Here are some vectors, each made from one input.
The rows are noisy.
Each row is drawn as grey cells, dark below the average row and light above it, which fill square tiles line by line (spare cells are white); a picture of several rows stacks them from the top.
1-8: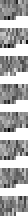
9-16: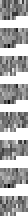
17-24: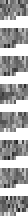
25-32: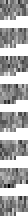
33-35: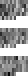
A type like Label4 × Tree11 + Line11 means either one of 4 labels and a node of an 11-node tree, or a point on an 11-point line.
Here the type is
Line3 × Line3 + Line4.
